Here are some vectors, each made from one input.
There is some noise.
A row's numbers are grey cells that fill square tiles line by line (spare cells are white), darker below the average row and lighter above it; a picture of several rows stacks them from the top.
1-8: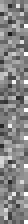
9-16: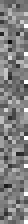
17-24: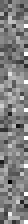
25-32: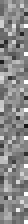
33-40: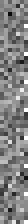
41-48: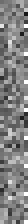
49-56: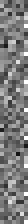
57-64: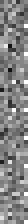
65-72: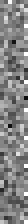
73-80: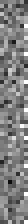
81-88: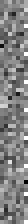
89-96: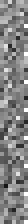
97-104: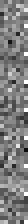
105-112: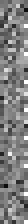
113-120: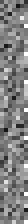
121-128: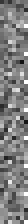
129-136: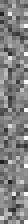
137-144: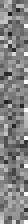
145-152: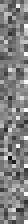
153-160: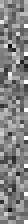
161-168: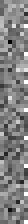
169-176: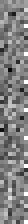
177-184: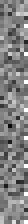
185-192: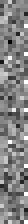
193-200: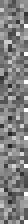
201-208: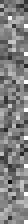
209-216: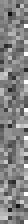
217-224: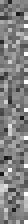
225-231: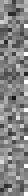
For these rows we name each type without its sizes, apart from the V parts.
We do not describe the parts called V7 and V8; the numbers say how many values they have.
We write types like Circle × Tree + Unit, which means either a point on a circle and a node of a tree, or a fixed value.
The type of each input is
Tree × Tree + V7 × V8.
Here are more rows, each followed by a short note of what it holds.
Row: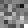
a node of each of two trees
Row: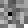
a value of V7 and a value of V8
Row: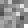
a value of V7 and a value of V8
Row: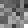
a node of each of two trees
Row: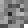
a value of V7 and a value of V8
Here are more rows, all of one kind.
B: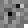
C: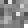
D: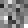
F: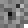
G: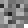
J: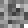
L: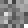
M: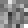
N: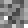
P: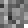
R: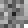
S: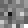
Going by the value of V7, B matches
F, M and S.
